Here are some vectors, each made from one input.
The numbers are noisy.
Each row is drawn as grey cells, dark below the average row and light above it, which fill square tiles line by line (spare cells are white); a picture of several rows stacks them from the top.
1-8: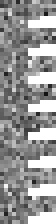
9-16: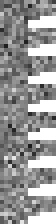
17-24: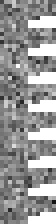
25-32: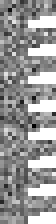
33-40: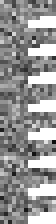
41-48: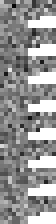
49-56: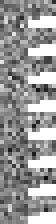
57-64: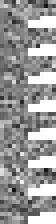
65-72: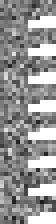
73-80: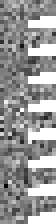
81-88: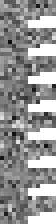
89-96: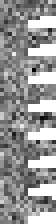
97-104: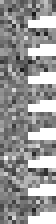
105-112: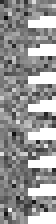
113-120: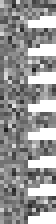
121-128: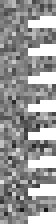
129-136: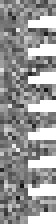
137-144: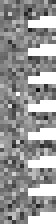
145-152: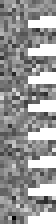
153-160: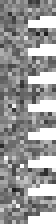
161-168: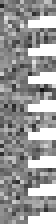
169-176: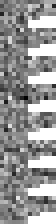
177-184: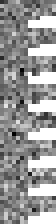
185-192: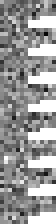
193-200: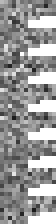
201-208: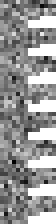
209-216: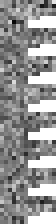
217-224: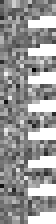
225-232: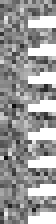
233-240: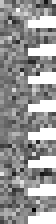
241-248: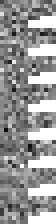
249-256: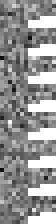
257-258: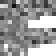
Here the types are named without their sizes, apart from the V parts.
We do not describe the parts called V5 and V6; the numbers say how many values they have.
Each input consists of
a node of a tree, a value of V5 and a value of V6, together with either a node of a tree, or four true/false values.
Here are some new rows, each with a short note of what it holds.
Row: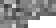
a node of each of two trees, a value of V5 and a value of V6
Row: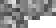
a node of each of two trees, a value of V5 and a value of V6
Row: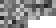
a node of each of two trees, a value of V5 and a value of V6
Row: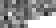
a node of a tree, four true/false values, a value of V5 and a value of V6
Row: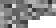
a node of each of two trees, a value of V5 and a value of V6
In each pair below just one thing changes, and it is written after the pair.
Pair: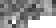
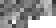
the value of V6
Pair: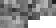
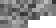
the value of V6
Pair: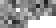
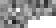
one of the four true/false values
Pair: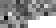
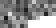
the value of V6
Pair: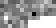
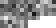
one of the four true/false values
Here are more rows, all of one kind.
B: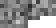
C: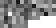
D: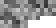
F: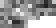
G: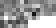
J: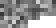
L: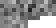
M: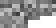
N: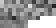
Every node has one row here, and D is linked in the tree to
F and N.
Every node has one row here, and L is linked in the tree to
B, J and N.
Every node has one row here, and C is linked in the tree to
B.
